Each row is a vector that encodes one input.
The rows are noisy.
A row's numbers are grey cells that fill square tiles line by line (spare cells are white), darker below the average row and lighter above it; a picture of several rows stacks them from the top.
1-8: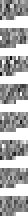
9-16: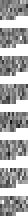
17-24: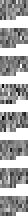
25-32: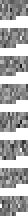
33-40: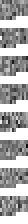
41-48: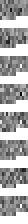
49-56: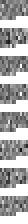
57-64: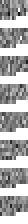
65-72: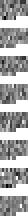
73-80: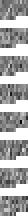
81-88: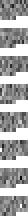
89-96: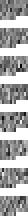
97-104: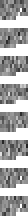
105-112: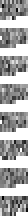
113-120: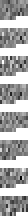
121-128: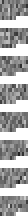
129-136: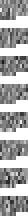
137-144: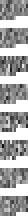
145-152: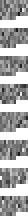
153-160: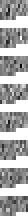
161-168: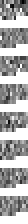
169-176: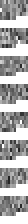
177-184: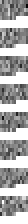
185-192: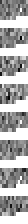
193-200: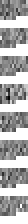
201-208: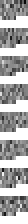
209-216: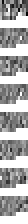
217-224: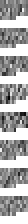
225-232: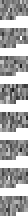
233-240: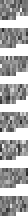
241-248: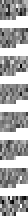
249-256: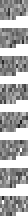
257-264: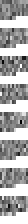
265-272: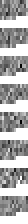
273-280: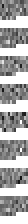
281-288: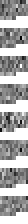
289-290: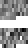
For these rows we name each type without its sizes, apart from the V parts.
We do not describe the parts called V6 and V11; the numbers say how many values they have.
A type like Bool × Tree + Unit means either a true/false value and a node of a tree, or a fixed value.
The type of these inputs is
Bool × V6 × V11 + Label × Label + Unit.
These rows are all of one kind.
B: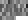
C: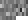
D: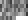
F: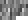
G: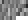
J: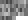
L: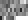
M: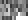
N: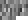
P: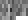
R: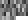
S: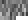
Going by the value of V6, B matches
F and P.
